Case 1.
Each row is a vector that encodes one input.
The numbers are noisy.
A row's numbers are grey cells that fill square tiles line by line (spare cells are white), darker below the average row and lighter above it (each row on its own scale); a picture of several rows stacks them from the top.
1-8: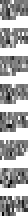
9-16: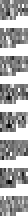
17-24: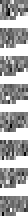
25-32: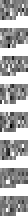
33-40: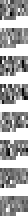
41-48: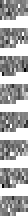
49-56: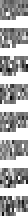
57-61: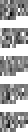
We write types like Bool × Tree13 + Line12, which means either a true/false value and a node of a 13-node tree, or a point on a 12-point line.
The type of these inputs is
Bool × Circle8.
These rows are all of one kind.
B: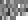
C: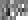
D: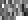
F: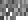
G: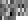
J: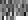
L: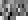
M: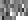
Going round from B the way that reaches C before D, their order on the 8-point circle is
B, C, M, F, J, D, G, L.
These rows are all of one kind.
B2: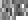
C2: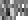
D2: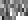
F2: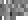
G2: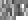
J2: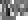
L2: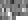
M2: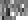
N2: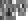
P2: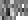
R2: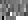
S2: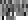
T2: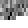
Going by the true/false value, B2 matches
F2, G2, L2 and T2.
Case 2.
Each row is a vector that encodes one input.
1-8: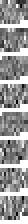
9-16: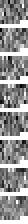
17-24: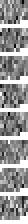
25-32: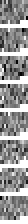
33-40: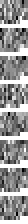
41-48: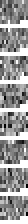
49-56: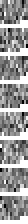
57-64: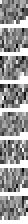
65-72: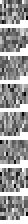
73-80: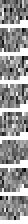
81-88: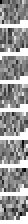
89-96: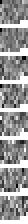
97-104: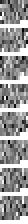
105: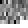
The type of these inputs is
(Circle13 + Unit) × Tree13.
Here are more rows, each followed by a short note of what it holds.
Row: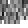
a node of a 13-node tree
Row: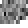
a point on a 13-point circle and a node of a 13-node tree
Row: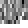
a node of a 13-node tree
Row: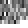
a node of a 13-node tree
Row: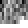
a node of a 13-node tree
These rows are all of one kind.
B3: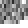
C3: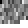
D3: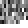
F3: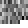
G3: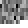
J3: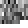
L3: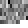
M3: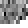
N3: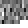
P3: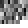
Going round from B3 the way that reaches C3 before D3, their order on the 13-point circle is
B3, G3, M3, P3, J3, N3, F3, C3, L3, D3.
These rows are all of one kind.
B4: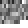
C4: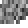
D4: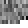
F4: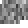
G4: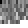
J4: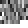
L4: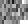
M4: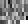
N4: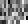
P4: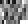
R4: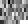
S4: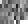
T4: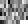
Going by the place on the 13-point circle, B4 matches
N4 and T4.
